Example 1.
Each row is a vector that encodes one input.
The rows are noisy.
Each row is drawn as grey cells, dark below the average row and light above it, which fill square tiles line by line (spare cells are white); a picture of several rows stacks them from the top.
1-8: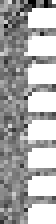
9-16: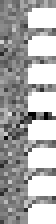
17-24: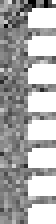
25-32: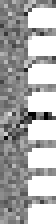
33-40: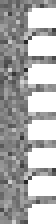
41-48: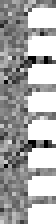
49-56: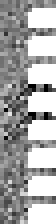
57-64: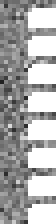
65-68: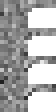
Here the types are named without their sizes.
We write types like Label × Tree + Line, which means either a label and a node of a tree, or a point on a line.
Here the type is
List(Line).
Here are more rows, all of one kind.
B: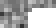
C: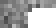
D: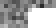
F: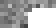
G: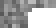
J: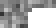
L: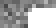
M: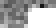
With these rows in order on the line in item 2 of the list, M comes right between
B and J.
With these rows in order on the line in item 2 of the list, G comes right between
D and J.
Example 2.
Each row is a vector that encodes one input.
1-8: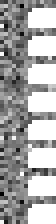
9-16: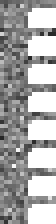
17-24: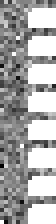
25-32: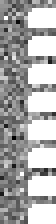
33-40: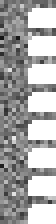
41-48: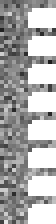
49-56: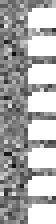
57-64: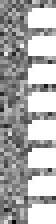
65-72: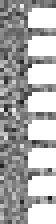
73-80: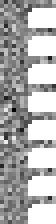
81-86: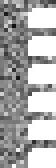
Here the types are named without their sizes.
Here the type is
(Line × Line + Unit) × Tree.
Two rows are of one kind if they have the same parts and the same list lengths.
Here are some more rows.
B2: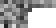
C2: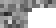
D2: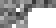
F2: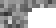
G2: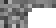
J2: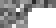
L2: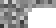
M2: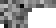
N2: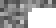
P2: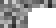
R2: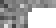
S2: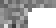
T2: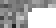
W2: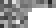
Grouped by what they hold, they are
B2, C2, D2, F2, G2, J2, M2
L2, N2, P2, R2, S2, T2, W2

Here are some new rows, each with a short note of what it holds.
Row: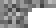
a point on each of two lines and a node of a tree
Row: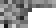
a node of a tree
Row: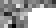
a point on each of two lines and a node of a tree
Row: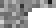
a node of a tree
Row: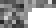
a point on each of two lines and a node of a tree
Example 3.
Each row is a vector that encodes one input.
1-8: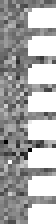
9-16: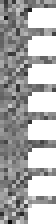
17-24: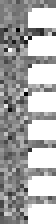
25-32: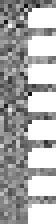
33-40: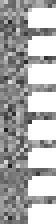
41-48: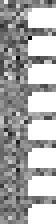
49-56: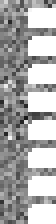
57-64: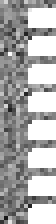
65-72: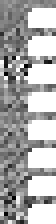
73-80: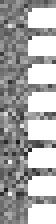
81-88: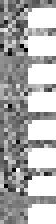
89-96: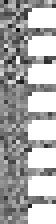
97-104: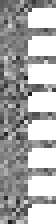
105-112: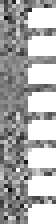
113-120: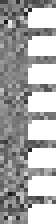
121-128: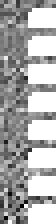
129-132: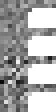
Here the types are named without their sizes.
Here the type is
Label × (Tree + Unit).
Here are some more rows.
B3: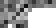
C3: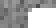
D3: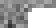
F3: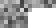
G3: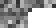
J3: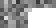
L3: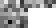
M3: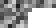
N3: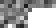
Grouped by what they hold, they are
B3, D3, G3
C3, F3, J3, L3, M3, N3

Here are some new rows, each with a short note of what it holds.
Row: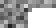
a label
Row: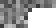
a label and a node of a tree
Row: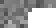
a label and a node of a tree
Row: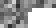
a label and a node of a tree
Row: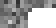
a label and a node of a tree
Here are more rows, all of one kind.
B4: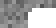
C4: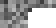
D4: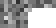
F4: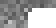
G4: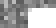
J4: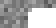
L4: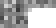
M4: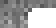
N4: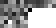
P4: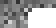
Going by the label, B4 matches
F4 and P4.
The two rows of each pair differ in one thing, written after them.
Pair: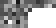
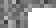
the node of the tree
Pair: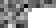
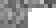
the node of the tree
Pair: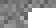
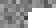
the node of the tree
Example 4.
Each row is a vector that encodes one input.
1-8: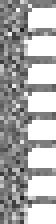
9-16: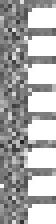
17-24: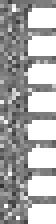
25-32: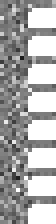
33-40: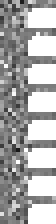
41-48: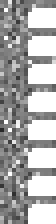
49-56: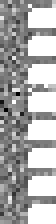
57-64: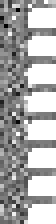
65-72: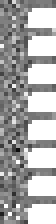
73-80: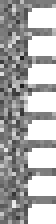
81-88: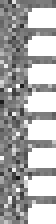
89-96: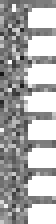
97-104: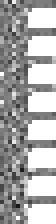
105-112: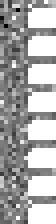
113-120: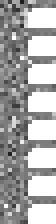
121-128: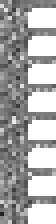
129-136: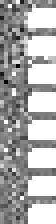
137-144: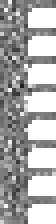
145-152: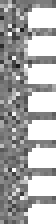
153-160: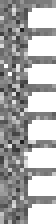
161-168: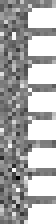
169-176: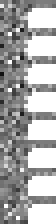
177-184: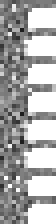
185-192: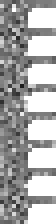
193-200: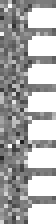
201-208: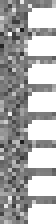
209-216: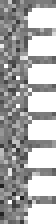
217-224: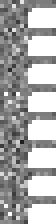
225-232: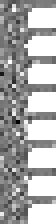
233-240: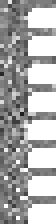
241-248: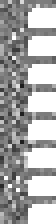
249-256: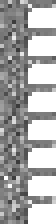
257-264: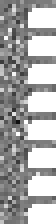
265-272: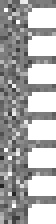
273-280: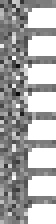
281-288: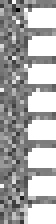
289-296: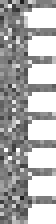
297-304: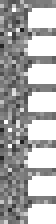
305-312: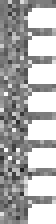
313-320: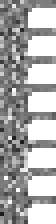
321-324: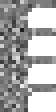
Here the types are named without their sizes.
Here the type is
List(Line).
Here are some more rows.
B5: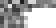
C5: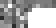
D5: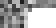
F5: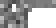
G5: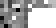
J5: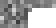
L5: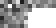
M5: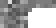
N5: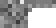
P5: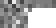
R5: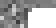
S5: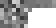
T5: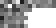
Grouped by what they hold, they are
B5, D5, L5, P5, S5, T5
C5, F5, J5, M5, N5, R5
G5

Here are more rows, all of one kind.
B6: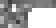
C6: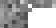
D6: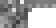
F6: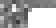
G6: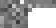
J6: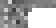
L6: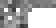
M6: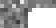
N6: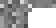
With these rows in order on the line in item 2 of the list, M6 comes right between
D6 and F6.
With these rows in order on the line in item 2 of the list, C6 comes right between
L6 and N6.
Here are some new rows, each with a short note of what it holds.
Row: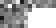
a list of one item
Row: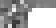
a list of two items
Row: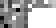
the empty list
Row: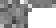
a list of two items
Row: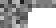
a list of one item
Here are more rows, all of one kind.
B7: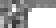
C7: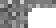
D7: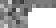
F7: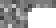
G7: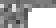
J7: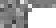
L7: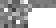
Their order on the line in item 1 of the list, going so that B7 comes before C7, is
G7, B7, J7, C7, L7, F7, D7.
